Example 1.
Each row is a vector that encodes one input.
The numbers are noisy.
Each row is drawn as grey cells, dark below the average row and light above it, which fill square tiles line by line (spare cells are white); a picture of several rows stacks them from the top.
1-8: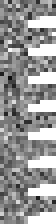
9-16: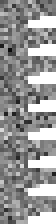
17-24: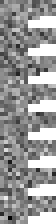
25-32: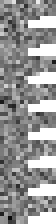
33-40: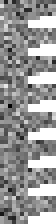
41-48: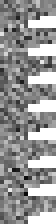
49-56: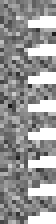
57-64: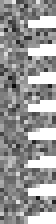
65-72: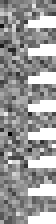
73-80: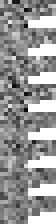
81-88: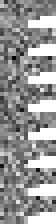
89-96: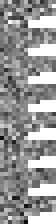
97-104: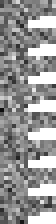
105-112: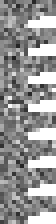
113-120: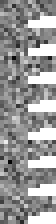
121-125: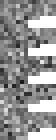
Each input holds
either a point on a 17-point line, or a node of a 14-node tree.
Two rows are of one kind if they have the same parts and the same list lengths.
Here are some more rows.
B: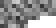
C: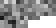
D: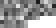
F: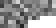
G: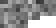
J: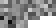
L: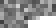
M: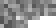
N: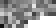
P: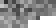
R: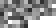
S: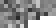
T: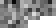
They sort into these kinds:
B, F, G, N, P, R, S, T
C, D, J, L, M

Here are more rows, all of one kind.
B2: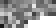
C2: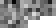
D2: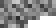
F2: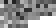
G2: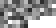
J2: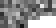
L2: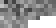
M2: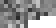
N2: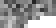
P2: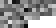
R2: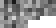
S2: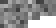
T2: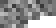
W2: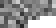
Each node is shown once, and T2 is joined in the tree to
B2, D2 and S2.
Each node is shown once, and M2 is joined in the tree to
L2.
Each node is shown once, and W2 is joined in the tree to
D2 and J2.
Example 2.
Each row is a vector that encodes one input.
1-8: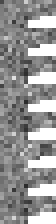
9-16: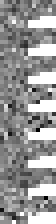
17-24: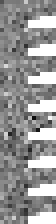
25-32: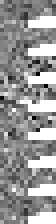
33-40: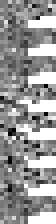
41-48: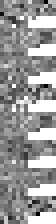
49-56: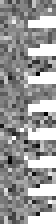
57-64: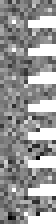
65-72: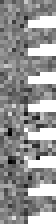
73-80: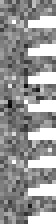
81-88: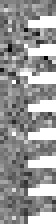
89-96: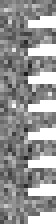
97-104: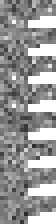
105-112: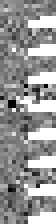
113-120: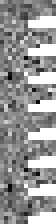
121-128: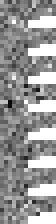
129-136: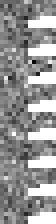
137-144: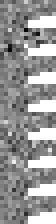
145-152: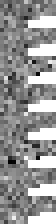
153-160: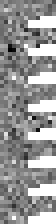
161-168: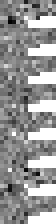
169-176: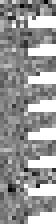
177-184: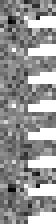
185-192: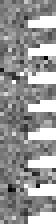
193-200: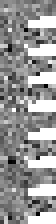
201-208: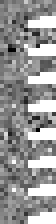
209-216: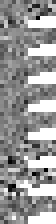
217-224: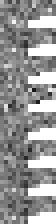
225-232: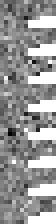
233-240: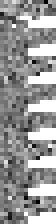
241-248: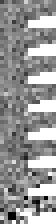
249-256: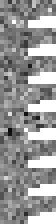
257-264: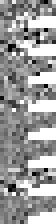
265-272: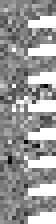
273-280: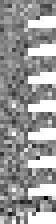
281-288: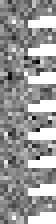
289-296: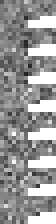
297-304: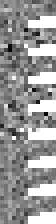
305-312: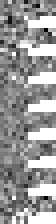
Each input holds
a point on an 11-point line and a true/false value.
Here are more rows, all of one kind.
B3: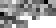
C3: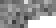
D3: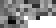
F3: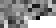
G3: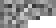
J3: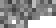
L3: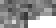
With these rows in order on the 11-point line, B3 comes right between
C3 and G3.
